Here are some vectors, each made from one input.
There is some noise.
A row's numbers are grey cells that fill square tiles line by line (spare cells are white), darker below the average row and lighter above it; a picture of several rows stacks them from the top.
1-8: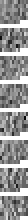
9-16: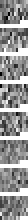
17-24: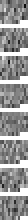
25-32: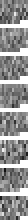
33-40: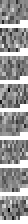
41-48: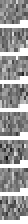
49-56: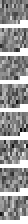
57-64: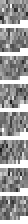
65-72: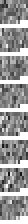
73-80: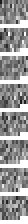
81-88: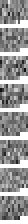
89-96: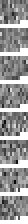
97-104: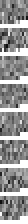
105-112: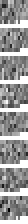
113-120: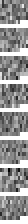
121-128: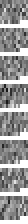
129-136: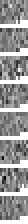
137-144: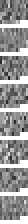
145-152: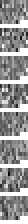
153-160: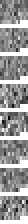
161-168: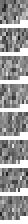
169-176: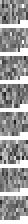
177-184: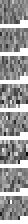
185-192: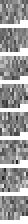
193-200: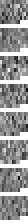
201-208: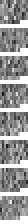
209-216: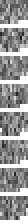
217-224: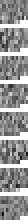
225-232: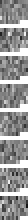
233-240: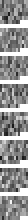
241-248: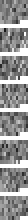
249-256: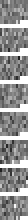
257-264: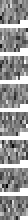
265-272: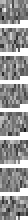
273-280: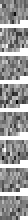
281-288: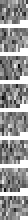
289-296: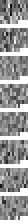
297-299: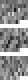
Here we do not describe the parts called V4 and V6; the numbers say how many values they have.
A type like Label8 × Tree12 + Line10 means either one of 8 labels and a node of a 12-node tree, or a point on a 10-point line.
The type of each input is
(Bool × Bool × Bool × Bool + V6) × Line15 × V4.
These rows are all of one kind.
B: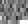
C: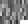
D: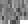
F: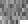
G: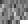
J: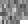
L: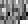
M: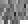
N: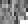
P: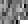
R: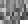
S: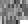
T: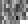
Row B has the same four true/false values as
D, F and J.
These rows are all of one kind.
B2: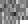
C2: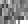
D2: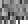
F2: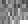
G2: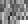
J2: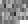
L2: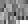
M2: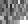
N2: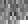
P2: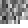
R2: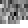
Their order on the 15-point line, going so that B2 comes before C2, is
F2, P2, J2, B2, D2, G2, C2, L2, N2, R2, M2.
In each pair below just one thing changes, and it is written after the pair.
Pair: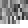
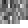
the value of V4
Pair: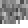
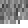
the value of V6
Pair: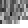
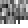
the value of V4
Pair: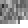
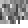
the place on the 15-point line
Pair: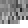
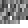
the value of V4
